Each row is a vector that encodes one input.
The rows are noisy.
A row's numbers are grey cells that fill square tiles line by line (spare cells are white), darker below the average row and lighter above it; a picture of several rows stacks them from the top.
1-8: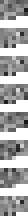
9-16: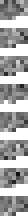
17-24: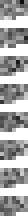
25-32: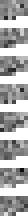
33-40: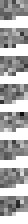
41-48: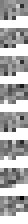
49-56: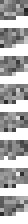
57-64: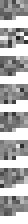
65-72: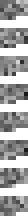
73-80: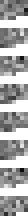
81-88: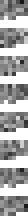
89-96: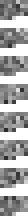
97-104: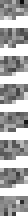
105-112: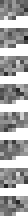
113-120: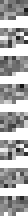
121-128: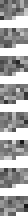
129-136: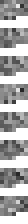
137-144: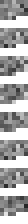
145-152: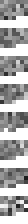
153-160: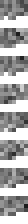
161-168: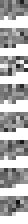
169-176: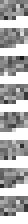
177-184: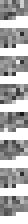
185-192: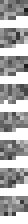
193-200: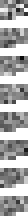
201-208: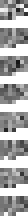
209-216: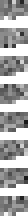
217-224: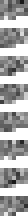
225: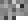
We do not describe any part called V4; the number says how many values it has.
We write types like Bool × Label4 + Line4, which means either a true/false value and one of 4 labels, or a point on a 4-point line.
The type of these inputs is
Label5 × (Line6 + V4) + List2(Line8).
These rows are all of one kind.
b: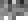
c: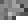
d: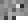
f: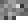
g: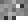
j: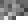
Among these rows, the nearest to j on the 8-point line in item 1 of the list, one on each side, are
b and c.
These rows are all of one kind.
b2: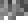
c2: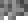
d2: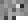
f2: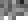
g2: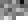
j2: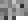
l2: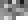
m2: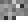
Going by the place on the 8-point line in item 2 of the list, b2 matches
l2 and m2.
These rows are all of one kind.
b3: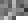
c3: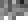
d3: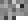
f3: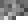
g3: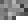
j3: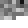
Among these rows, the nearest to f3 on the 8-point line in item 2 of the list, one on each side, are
c3 and j3.
